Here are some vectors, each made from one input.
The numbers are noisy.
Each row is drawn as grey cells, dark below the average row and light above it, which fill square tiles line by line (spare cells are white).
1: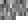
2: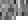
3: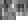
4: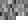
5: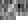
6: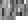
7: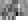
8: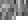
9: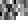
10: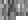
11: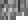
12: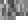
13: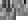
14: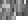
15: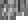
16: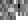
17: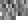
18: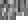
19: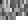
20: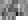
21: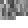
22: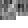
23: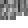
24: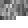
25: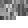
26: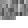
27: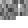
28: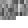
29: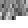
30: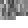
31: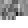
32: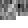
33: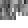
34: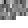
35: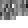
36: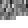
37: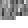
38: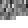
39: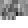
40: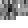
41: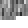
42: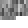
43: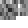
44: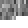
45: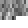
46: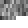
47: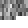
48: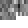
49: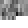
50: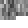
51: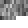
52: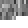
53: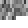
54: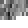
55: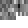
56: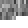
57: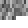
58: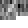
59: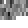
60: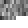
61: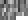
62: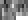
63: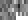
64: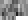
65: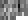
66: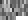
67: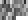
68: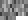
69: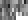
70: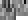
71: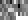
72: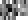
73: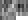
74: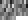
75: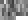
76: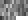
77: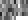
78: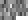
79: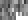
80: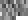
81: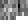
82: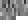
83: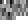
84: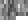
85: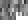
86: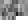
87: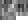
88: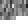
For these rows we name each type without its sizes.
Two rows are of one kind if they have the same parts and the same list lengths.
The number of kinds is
2.
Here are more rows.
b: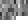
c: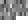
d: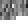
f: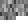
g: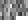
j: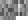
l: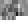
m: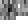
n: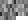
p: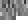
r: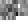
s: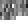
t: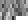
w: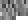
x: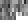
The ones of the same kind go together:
b, c, d, g, j, l, m, p, r, s, t, w, x
f, n

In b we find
a point on a circle and a true/false value.
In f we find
a true/false value.
